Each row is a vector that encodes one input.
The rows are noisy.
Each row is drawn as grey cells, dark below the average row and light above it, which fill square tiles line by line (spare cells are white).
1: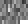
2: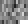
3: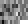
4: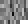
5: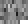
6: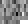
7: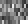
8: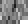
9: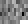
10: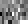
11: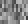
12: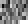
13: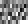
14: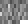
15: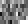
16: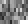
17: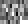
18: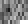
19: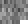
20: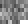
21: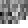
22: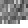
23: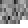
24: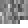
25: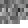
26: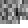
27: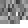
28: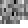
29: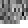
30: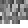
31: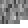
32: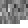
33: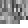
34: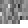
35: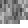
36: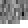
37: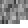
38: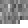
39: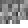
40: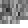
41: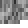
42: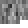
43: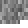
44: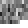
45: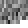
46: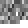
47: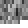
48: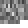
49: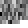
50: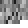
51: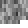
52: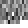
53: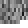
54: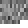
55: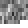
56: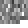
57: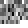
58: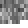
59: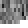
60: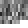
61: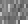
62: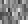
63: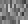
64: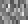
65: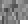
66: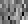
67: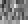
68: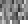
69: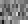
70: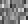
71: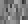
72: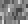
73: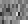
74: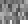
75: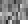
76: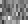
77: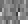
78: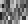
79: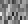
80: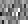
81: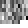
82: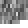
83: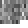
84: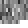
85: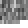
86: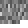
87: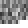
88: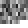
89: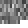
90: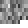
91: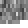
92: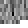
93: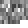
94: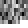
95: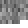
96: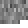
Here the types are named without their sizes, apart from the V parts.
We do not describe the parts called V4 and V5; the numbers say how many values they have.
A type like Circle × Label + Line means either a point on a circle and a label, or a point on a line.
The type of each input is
(Bool × V4 + Line × Line) × V5.
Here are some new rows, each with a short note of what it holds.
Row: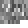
a true/false value, a value of V4 and a value of V5
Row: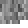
a true/false value, a value of V4 and a value of V5
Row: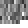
a true/false value, a value of V4 and a value of V5
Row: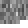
a point on each of two lines and a value of V5
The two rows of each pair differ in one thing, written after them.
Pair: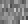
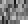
the true/false value
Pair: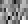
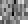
the value of V5
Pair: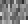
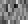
the value of V5
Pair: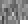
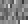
the true/false value
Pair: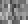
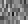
the value of V5
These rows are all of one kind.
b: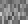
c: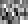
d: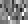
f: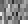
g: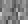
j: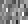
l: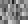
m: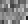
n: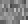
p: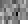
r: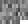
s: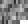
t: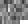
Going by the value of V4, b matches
j, n, r and s.
